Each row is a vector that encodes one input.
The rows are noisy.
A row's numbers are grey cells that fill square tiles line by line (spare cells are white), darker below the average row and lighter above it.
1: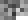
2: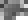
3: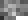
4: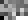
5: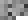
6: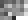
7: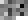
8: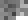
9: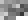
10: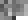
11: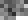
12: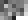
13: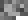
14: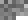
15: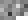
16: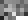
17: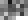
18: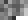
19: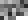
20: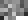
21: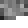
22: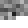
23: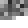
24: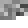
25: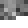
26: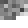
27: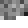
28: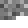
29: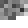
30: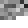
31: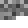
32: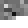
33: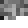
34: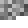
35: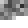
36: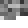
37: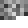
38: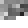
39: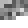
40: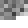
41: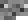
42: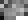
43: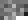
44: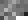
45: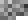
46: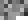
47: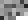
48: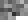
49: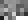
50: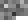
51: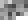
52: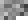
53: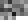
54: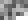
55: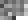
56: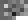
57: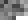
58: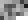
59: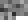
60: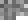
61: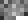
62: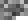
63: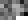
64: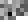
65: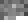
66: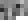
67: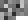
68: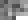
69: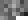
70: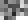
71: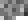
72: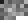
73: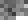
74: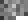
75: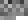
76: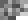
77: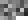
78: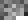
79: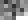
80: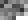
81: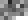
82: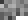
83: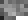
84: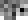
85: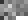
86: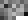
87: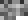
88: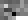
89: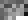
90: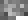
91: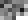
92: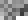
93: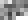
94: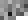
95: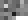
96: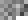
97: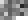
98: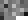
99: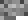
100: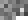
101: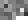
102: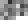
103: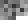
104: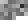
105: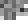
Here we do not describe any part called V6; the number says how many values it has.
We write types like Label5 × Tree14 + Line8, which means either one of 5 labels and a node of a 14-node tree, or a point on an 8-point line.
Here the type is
Line7 + Line8 + V6.
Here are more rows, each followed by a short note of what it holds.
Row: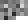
a point on an 8-point line
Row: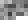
a point on a 7-point line
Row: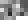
a point on a 7-point line
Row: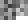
a point on an 8-point line
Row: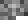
a value of V6
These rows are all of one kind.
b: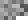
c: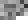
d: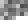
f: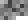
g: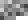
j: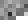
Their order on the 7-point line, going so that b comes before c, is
f, d, b, g, j, c.
